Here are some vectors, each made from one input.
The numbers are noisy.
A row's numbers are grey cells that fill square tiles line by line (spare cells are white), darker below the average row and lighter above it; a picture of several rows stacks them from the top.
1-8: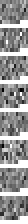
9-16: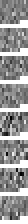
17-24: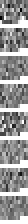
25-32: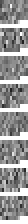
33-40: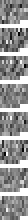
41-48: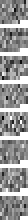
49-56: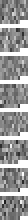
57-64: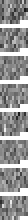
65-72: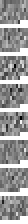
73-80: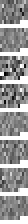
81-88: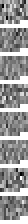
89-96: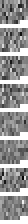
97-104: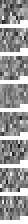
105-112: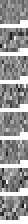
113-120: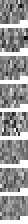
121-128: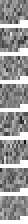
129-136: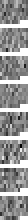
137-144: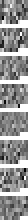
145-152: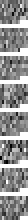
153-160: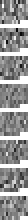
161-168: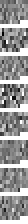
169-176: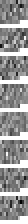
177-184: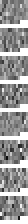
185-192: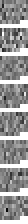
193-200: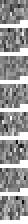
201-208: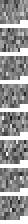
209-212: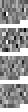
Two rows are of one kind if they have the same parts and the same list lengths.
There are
5 kinds of row.
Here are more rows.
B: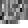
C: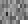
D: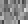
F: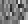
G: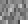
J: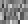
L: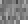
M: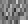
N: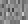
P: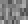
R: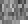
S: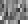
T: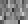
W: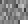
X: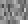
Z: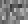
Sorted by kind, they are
B, M, R
C, J
D, L, N, T
F, Z
G, P, S, W, X

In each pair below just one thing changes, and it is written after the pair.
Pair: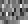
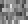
one of the three true/false values
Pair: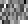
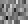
the place on the 8-point line
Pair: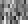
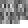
one of the three true/false values
